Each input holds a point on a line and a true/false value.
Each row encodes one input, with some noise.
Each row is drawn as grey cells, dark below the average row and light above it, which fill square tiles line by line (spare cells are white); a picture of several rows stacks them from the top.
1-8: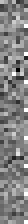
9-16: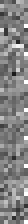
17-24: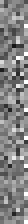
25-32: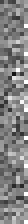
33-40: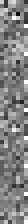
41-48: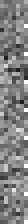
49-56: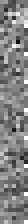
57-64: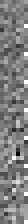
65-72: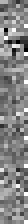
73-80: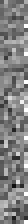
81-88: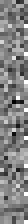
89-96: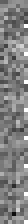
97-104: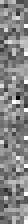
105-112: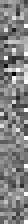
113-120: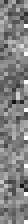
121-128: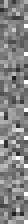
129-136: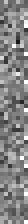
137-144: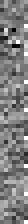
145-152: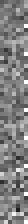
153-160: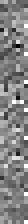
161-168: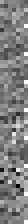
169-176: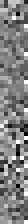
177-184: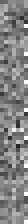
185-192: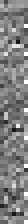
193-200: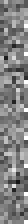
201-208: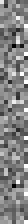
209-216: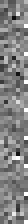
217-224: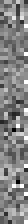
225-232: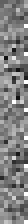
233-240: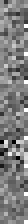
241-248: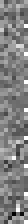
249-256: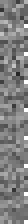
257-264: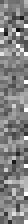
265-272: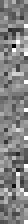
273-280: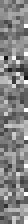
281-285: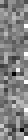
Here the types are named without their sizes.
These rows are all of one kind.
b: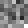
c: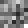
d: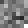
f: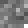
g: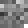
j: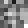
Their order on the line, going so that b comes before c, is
d, f, g, j, b, c.
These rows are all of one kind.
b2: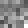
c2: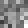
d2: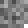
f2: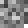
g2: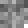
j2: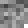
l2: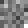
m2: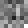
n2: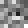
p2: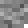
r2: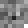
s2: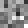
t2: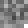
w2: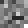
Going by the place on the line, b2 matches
c2, l2, n2 and t2.
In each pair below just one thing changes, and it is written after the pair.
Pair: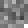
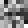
the place on the line
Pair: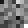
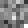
the true/false value
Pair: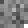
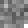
the place on the line
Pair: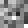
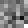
the true/false value
